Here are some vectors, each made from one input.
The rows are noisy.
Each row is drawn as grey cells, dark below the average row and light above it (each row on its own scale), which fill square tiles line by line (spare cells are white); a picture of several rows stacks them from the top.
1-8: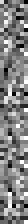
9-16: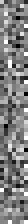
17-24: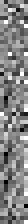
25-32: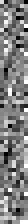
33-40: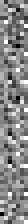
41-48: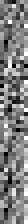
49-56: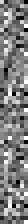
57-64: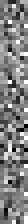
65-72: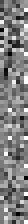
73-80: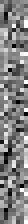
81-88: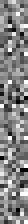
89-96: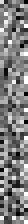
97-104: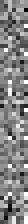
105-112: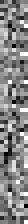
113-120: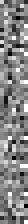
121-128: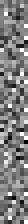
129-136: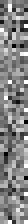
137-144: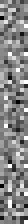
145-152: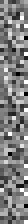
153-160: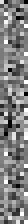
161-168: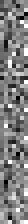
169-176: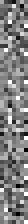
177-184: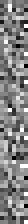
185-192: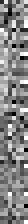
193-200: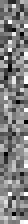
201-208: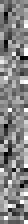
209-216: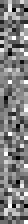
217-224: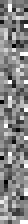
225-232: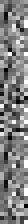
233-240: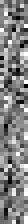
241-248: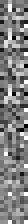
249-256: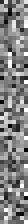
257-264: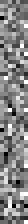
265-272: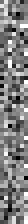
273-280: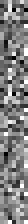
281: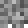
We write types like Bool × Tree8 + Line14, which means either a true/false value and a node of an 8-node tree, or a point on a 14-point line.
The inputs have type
Bool × Bool × Bool + Line5 × (Tree9 + Unit).
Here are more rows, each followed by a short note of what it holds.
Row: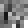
a point on a 5-point line
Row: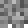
three true/false values
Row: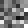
a point on a 5-point line and a node of a 9-node tree
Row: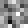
three true/false values
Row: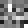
three true/false values
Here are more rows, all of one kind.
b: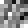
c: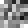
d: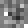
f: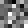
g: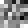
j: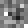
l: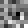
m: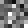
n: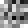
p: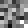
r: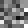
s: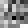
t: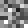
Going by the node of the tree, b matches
c, g, n and s.
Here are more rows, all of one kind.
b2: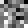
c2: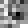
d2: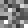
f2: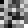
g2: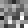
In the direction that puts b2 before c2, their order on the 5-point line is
d2, b2, g2, f2, c2.
